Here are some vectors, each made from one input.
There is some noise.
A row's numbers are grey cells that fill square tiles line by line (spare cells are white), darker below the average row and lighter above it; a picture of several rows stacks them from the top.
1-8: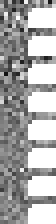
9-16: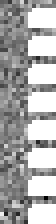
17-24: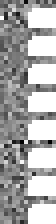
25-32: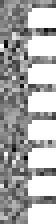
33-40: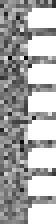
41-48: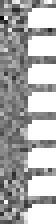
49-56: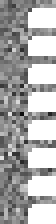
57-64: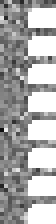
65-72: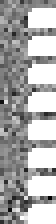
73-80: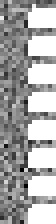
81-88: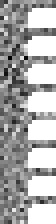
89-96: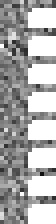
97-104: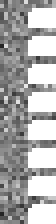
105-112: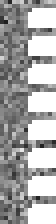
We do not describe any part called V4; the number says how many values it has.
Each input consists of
a value of V4, together with either a point on a 6-point circle, or three true/false values.
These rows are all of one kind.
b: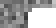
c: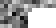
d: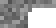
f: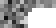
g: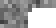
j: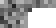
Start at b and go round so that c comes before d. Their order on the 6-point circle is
b, f, c, j, g, d.
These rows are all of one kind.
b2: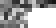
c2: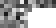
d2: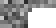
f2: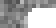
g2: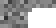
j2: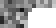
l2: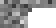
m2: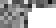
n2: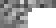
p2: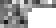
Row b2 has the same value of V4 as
f2, g2 and j2.
